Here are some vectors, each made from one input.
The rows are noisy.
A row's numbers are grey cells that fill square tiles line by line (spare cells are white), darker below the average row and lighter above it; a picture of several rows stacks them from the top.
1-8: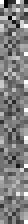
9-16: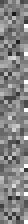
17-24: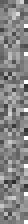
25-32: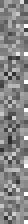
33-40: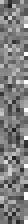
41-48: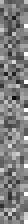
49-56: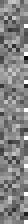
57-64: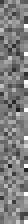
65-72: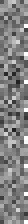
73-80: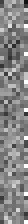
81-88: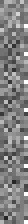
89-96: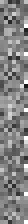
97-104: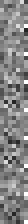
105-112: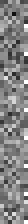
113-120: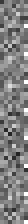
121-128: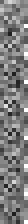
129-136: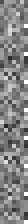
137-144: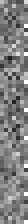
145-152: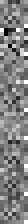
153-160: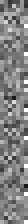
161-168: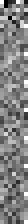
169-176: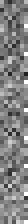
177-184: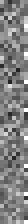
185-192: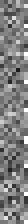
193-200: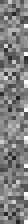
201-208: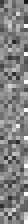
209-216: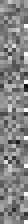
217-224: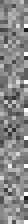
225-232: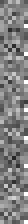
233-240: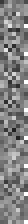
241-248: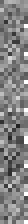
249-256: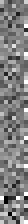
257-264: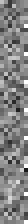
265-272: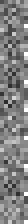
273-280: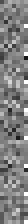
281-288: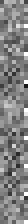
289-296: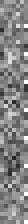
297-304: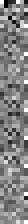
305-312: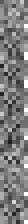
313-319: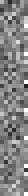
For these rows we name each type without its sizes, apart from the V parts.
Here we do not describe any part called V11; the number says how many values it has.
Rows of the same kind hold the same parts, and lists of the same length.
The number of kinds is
3.
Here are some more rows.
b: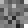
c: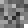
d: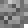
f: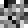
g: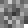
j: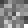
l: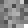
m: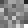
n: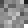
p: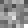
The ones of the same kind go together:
b, c
d, g, j, l, m, n, p
f

